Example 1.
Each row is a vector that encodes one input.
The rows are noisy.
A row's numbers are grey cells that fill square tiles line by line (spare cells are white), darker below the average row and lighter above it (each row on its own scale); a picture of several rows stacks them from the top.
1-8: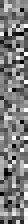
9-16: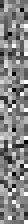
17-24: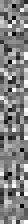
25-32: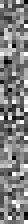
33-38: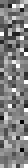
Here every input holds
a point on a 5-point line and a true/false value.
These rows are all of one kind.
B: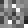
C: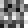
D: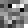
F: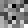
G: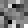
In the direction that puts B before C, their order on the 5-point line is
F, G, B, D, C.
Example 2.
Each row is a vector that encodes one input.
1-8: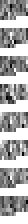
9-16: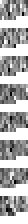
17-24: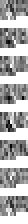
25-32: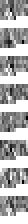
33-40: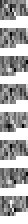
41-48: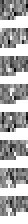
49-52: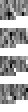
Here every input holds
a node of each of two 7-node trees.
